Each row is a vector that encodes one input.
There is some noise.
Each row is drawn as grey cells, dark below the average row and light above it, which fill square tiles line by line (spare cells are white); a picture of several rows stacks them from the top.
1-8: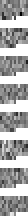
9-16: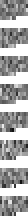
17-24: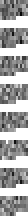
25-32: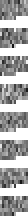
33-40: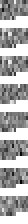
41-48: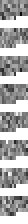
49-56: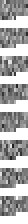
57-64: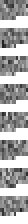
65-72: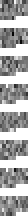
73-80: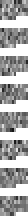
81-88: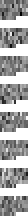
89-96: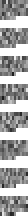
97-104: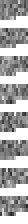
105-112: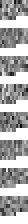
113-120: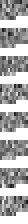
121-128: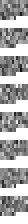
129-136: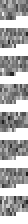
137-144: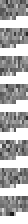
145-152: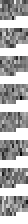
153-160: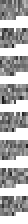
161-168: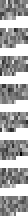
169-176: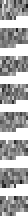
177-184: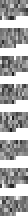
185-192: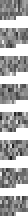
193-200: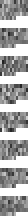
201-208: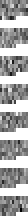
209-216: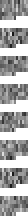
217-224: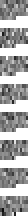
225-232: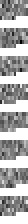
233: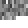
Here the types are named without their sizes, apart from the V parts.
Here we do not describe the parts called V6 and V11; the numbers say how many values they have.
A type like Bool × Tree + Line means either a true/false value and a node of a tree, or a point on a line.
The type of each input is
(Bool × Tree × V6 + Unit) × V11.
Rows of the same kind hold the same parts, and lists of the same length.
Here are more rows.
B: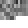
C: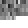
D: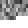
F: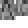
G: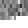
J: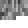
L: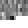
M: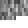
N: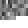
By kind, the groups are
B, D, L
C, F, G, J, M, N

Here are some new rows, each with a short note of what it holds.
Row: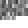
a node of a tree, a true/false value, a value of V6 and a value of V11
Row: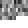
a value of V11
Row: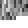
a value of V11
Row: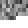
a value of V11
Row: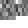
a node of a tree, a true/false value, a value of V6 and a value of V11
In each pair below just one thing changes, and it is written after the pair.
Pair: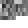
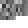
the value of V6
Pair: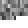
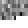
the value of V6
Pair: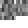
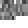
the value of V6
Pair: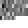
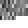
the node of the tree
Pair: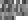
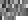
the value of V11
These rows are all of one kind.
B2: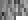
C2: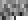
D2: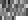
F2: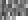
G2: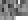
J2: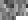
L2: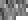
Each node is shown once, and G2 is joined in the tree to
B2 and D2.
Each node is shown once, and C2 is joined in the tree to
B2 and J2.
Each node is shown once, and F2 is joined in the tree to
L2.
